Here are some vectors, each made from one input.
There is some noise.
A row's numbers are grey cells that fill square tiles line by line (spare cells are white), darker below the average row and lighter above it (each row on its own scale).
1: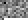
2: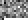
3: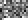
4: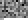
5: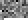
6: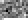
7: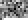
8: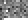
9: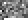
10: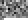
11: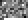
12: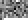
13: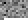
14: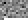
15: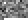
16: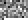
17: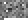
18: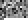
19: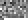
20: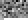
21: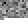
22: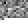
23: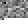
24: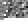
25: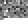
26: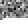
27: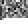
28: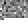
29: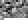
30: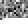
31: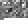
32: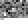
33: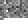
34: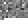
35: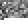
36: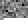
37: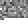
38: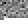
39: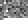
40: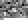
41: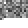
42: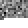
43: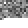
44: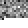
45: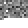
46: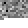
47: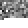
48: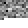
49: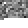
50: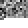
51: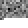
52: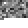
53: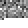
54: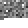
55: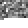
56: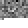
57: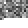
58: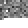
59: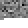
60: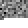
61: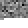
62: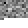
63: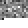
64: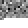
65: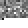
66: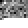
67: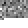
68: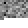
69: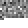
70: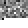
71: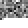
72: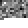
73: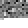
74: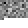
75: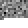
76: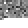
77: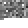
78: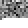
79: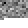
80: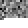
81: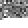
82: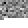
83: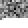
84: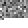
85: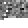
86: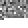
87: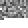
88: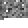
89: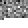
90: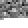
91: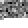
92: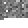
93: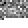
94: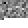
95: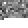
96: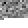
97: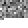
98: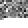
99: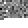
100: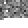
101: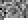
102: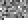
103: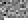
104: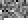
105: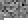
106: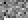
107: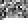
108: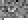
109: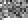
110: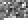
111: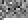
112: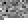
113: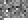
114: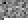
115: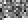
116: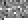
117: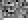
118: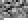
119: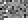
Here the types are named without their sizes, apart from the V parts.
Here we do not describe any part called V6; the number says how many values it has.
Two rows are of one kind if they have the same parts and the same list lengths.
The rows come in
2 kinds.
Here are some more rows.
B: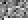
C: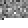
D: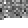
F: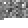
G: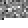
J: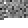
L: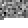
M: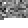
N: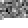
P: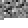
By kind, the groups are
B, C, G, J, L, M
D, F, N, P

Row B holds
a label and a value of V6.
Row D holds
three true/false values and a value of V6.
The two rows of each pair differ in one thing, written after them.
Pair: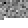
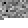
one of the three true/false values
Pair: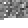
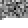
the value of V6
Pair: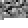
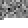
the value of V6
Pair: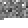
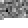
the value of V6
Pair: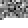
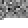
one of the three true/false values
